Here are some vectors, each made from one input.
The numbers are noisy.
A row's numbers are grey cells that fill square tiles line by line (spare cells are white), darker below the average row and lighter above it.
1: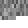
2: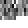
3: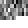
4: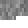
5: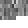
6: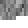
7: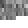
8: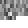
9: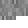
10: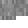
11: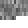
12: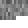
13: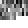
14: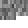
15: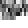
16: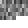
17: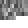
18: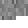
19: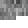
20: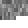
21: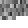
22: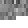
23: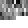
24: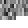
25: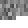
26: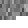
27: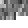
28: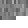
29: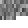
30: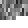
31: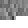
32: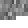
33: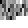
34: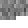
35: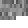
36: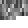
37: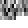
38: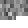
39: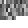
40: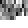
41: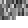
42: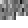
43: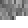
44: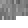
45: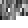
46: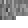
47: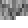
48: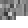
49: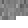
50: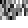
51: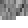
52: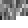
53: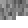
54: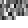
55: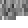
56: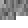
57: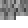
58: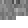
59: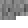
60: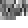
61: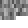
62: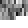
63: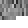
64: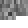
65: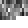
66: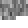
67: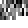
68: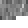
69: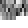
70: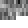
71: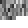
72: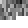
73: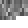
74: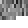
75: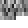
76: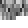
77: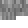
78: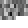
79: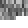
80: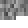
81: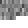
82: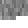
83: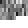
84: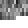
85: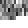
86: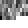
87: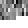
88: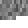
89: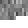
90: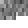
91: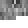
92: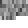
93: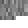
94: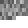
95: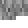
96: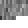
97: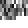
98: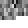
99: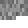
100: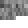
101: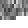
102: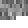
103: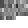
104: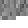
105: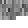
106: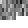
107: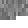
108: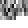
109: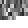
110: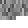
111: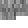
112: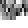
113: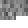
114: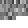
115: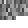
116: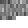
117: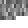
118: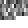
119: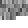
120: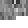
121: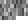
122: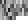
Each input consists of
a point on a 5-point line, together with either one of 6 labels, or a point on a 4-point line and a true/false value.
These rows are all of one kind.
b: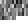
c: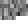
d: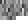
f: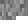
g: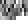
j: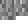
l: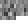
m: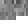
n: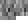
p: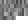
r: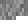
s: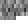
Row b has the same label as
c, l, n and s.
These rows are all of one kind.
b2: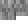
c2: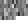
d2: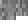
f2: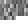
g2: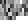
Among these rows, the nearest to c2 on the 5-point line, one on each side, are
b2 and d2.
